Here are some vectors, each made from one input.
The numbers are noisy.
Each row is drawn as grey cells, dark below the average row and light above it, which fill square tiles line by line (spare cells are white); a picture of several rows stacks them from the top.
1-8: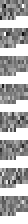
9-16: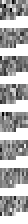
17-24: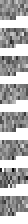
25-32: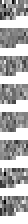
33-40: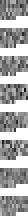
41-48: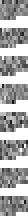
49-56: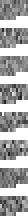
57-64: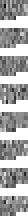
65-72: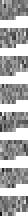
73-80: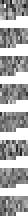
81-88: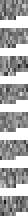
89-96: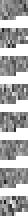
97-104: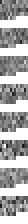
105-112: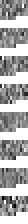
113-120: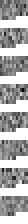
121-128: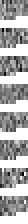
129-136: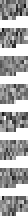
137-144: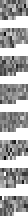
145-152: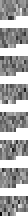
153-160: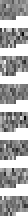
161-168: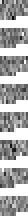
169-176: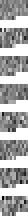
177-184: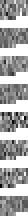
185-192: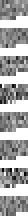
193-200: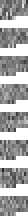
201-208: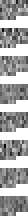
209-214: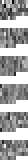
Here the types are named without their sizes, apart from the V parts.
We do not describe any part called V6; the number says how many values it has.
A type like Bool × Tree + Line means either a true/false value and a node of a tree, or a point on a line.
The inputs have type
List(Line × V6).
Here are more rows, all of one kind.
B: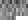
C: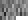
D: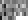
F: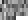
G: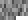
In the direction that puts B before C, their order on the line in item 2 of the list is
G, B, C, F, D.
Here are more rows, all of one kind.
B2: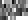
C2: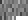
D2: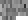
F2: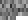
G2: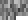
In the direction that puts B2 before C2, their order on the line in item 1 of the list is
D2, F2, G2, B2, C2.
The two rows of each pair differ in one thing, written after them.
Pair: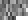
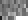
the value of V6 in item 1 of the list
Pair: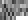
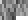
the value of V6 in item 2 of the list
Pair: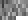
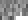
the place on the line in item 1 of the list
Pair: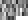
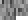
the place on the line in item 2 of the list
